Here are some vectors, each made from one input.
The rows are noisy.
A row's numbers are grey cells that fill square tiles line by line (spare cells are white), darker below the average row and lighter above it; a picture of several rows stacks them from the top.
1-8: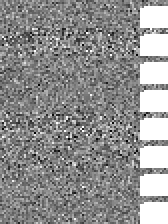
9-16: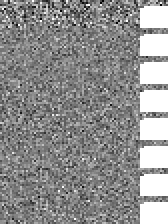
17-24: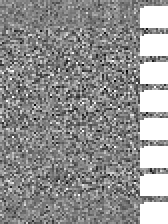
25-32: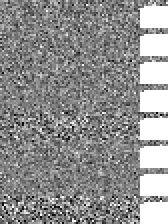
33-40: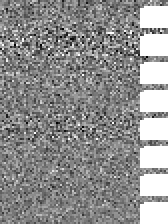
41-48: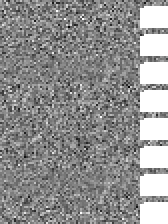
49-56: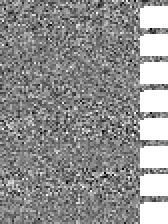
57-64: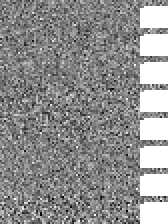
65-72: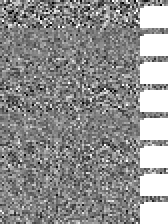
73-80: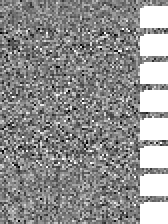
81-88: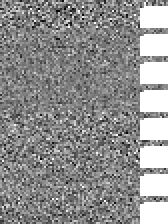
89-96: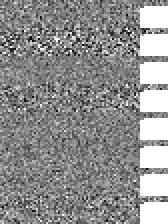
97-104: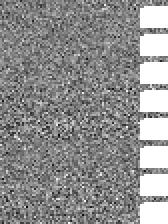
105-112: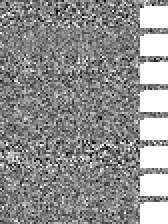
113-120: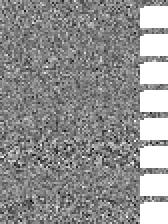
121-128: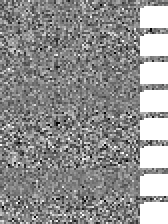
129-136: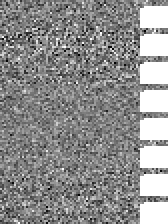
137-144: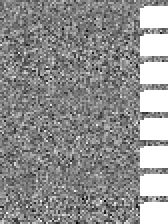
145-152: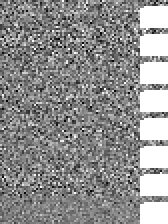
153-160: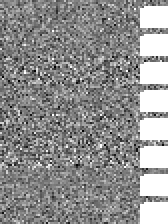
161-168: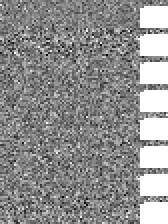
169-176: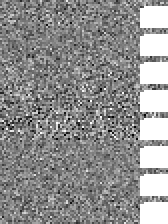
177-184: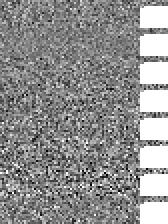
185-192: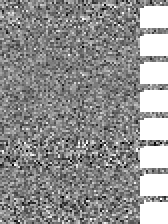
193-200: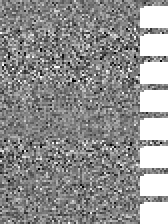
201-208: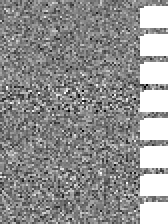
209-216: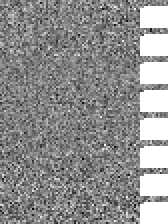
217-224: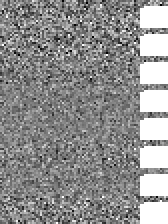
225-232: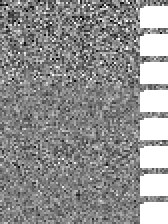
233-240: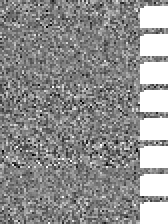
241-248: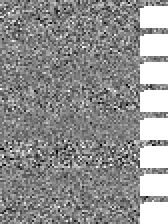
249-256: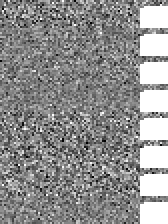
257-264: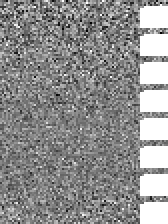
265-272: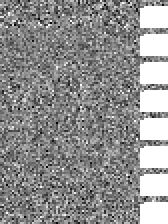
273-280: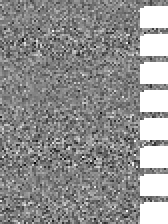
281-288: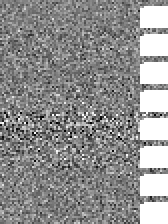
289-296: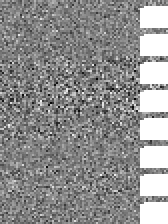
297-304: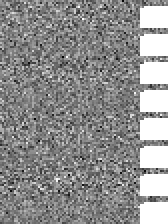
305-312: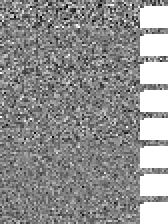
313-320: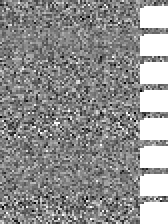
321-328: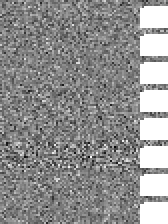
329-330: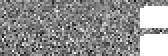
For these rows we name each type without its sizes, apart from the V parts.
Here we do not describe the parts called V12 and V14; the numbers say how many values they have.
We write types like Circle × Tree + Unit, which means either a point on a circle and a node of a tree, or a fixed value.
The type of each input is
Bool × Circle + Unit + V12 × V14.
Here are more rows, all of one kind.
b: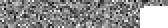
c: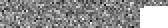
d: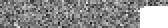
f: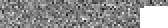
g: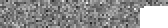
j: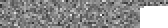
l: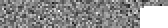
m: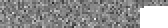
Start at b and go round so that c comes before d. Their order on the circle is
b, c, l, j, g, f, m, d.
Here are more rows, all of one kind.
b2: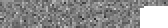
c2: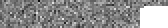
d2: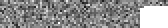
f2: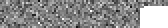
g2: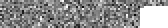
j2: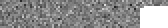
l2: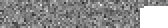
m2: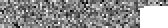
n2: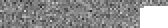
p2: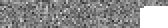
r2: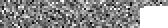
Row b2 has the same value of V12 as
d2, l2, m2 and p2.
